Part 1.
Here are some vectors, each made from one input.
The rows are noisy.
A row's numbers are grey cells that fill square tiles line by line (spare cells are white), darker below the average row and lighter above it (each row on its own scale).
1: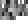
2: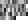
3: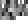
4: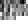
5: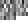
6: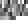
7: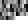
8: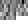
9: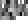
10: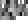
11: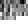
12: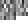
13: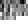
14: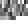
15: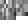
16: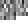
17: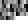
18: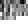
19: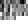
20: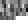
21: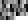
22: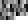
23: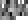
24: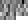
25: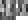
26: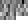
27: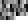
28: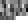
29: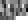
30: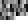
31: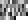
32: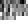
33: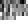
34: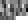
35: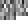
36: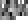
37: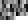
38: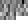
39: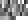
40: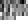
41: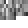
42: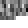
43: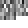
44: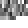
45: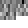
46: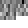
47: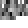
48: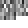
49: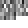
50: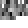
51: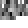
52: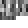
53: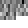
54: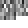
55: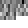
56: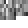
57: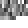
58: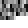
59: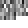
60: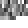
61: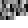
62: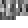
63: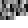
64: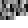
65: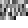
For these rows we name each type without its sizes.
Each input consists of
a node of a tree.
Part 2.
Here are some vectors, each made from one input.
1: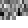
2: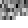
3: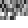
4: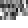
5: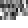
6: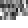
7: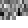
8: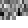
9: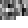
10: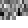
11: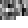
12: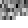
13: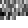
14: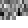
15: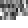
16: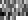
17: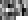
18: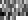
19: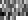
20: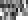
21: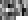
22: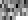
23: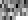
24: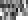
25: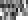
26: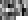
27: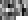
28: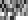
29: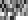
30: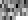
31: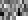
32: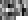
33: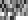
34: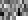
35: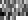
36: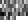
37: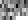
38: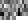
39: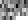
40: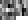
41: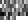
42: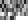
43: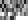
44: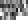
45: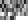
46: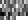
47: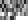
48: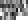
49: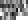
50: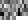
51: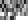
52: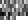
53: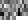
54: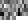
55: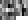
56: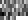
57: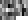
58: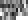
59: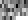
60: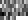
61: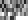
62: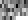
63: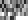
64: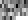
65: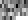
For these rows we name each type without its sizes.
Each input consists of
a point on a line.
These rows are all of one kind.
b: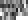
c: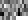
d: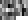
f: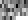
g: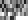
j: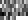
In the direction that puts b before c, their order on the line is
f, g, b, d, j, c.
